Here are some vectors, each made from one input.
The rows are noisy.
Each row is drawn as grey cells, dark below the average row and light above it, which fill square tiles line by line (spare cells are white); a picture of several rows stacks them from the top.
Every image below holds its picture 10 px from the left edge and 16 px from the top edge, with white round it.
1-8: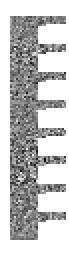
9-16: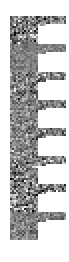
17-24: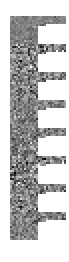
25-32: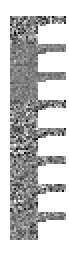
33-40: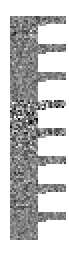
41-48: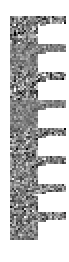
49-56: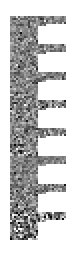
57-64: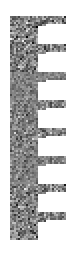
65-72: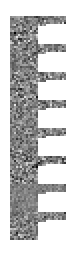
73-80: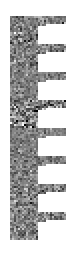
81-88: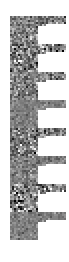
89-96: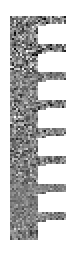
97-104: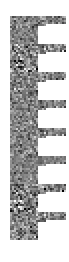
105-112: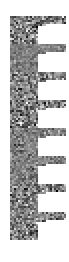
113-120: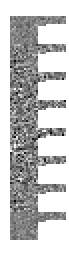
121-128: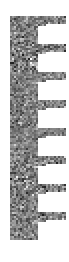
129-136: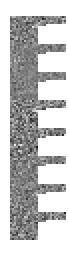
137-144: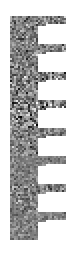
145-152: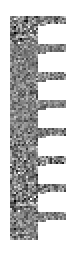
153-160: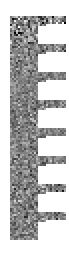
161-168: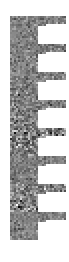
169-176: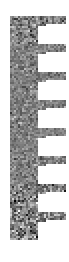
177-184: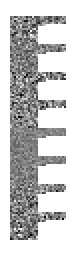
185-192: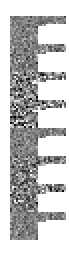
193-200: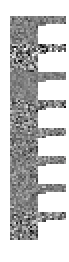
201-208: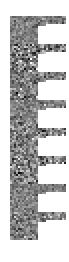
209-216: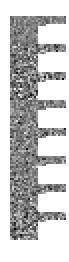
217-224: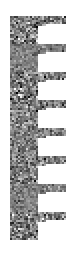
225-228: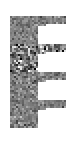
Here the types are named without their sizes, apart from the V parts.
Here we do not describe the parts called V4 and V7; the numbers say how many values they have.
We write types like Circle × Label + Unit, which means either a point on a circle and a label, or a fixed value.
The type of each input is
(Circle + V4) × V7 + Tree.
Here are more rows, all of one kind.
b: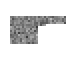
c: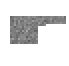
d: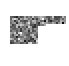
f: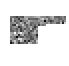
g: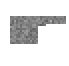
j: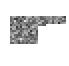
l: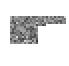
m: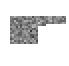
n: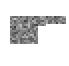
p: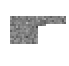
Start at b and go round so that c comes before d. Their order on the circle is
b, m, c, n, l, d, g, j, p, f.
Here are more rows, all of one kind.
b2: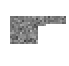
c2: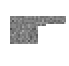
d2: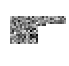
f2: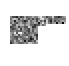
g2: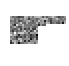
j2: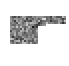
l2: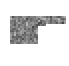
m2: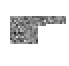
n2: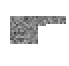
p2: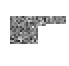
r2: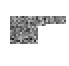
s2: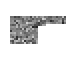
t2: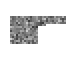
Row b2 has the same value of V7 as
d2 and g2.
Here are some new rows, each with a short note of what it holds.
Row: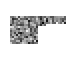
a point on a circle and a value of V7
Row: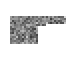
a value of V4 and a value of V7
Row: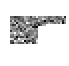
a point on a circle and a value of V7
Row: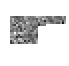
a point on a circle and a value of V7
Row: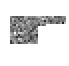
a point on a circle and a value of V7
